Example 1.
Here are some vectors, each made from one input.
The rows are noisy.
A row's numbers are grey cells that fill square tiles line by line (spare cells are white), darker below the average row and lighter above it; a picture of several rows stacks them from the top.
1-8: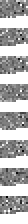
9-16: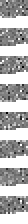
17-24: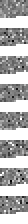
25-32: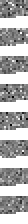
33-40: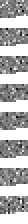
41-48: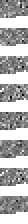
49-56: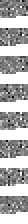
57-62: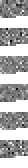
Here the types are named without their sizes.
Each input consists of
a point on a line, together with either a fixed value, or three true/false values.
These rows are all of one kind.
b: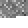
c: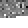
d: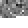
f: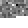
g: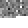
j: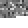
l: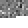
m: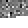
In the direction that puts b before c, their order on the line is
j, g, f, d, b, l, c, m.
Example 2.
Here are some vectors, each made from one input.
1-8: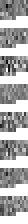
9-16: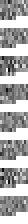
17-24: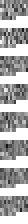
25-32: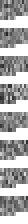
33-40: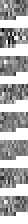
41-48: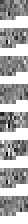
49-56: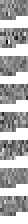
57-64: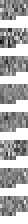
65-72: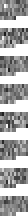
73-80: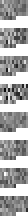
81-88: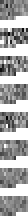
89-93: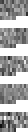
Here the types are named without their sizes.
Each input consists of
either a label, or a point on a line.
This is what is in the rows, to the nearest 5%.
About 45% of them hold a label. The rest hold a point on a line.
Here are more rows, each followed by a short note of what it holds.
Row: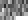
a label
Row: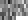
a point on a line
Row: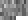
a point on a line
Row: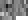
a label
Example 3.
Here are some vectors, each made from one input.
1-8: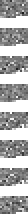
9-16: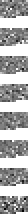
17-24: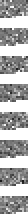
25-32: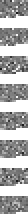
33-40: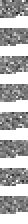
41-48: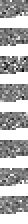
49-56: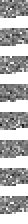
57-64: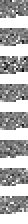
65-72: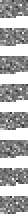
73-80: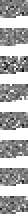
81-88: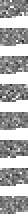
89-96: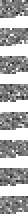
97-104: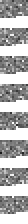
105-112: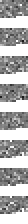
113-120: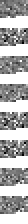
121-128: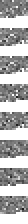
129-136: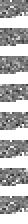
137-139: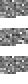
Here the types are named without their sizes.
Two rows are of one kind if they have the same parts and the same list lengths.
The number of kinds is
3.
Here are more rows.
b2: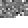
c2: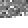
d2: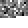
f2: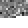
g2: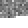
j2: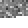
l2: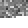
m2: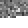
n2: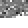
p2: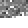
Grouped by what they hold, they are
b2, c2, j2, l2, n2, p2
d2
f2, g2, m2

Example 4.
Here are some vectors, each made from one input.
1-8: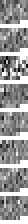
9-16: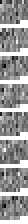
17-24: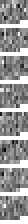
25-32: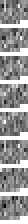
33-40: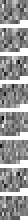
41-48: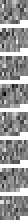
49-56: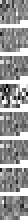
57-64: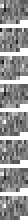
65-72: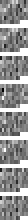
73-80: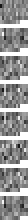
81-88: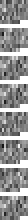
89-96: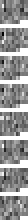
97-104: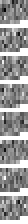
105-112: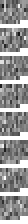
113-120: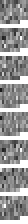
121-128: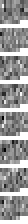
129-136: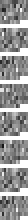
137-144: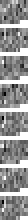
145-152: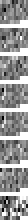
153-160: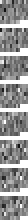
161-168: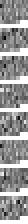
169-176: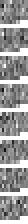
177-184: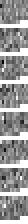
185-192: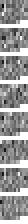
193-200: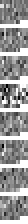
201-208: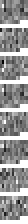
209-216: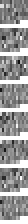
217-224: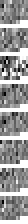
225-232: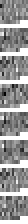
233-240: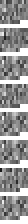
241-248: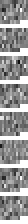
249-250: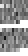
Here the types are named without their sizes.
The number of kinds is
2.
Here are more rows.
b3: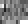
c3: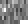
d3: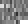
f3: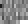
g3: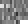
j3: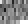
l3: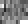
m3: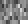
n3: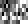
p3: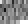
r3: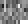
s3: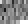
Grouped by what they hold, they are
b3, c3, d3, f3, g3, j3, l3, m3, p3, r3, s3
n3

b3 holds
a point on a circle and a true/false value.
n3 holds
a fixed value.
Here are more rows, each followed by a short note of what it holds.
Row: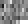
a point on a circle and a true/false value
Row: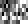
a fixed value
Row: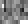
a point on a circle and a true/false value
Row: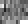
a point on a circle and a true/false value
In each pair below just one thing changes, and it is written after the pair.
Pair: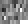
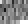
the place on the circle
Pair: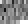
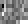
the place on the circle
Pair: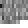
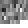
the place on the circle
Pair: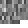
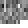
the true/false value
